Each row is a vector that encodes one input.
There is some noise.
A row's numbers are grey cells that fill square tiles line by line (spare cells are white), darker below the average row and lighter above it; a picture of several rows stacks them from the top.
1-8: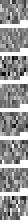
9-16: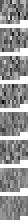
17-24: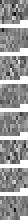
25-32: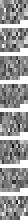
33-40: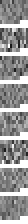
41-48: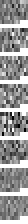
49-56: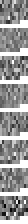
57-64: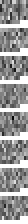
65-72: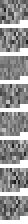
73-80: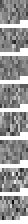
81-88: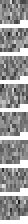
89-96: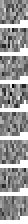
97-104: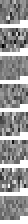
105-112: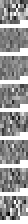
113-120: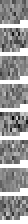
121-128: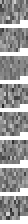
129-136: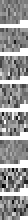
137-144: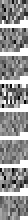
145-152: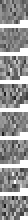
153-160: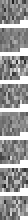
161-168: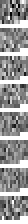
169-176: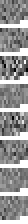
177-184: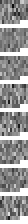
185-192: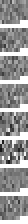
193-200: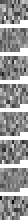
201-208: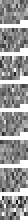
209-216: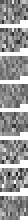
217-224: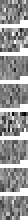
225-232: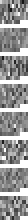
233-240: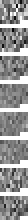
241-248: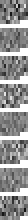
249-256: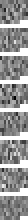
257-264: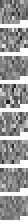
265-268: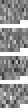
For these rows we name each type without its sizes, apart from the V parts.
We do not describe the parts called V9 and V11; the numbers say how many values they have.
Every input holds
a true/false value and a value of V11, together with either a label and a value of V9, or a point on a line.
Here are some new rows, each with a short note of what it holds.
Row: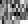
a point on a line, a true/false value and a value of V11
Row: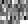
a point on a line, a true/false value and a value of V11
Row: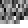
a point on a line, a true/false value and a value of V11
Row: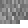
a point on a line, a true/false value and a value of V11
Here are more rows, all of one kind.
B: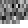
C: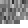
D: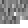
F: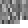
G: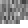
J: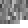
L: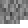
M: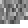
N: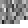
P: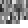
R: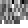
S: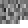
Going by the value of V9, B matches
C and P.
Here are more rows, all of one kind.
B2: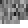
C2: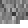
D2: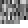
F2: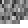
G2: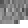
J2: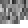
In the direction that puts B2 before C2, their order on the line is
D2, J2, G2, B2, F2, C2.
